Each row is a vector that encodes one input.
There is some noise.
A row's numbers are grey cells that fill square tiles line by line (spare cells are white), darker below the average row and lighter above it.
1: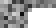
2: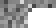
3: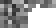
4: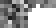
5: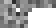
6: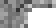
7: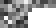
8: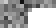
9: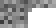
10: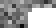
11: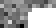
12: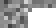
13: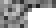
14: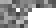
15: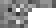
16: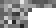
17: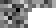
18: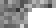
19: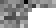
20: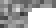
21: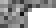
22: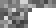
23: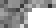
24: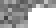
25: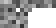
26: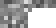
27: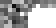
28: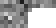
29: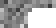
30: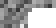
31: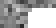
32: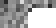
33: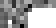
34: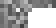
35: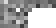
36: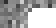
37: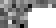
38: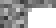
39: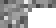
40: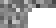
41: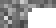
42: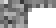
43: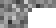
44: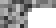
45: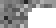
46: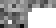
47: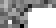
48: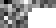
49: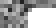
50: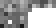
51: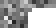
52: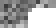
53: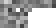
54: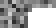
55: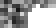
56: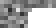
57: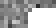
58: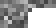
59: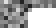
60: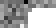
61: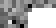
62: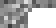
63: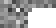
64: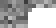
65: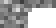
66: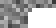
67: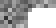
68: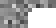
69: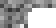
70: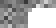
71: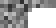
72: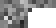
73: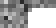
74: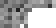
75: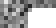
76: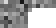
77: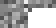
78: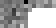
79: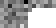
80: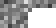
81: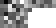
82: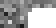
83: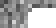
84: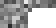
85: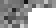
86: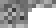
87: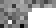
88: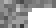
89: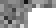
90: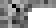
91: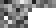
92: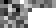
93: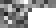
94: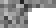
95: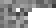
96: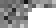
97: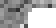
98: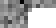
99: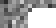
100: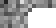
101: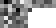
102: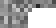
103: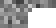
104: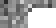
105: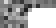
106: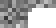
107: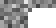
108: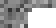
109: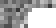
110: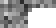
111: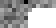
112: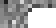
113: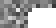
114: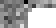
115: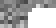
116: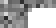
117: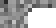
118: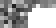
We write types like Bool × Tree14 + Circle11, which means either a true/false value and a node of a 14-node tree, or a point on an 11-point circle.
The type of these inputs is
Bool × Circle10.
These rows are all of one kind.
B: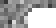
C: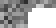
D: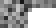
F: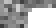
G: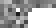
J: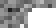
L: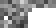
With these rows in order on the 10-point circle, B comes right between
J and L.
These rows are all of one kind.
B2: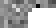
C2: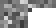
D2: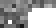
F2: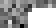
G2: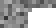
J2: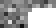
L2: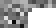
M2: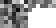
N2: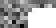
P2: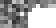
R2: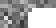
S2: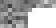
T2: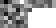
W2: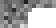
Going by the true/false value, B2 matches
G2, S2 and W2.
